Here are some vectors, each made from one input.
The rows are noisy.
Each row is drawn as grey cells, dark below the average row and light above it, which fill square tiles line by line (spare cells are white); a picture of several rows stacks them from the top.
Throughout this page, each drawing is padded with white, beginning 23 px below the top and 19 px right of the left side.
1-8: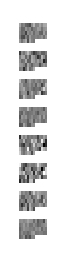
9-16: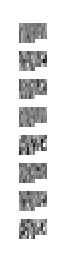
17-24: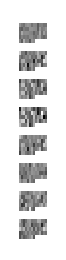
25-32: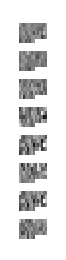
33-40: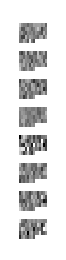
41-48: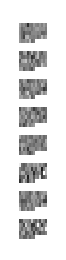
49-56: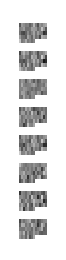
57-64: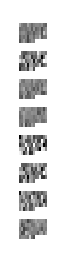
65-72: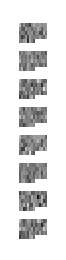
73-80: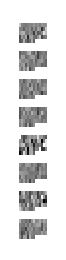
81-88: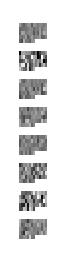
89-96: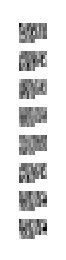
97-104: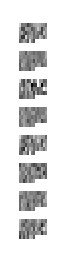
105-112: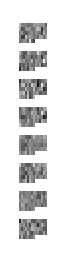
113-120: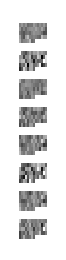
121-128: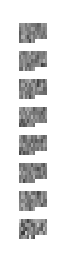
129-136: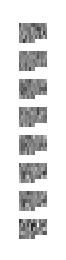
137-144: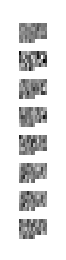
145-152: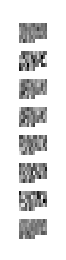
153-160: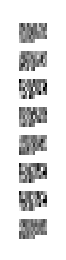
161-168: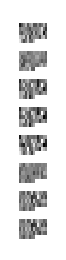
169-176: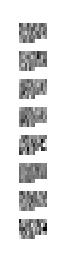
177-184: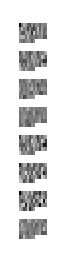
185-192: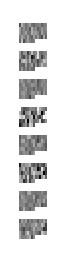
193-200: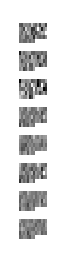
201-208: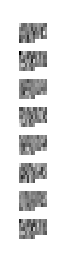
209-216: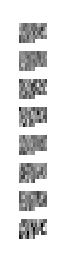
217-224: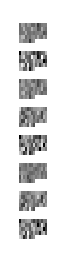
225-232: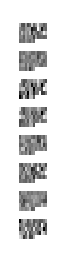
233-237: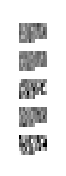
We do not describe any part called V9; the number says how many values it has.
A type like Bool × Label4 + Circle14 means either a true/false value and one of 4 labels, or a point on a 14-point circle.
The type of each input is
Bool × Bool × Bool + Label5 + Label6 × (Line7 + V9).
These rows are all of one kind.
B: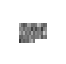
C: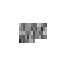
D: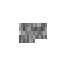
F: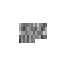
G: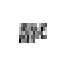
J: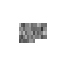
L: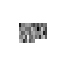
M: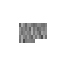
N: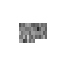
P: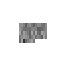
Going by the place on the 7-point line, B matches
D, J, L and N.
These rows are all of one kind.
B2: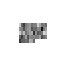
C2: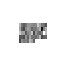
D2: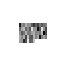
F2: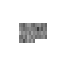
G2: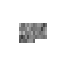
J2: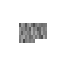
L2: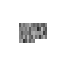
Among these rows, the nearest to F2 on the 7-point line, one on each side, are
B2 and L2.
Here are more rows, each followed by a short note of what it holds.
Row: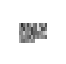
one of 5 labels
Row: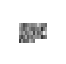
one of 6 labels and a point on a 7-point line
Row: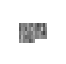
one of 6 labels and a value of V9
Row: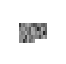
one of 6 labels and a point on a 7-point line
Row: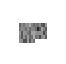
one of 6 labels and a point on a 7-point line
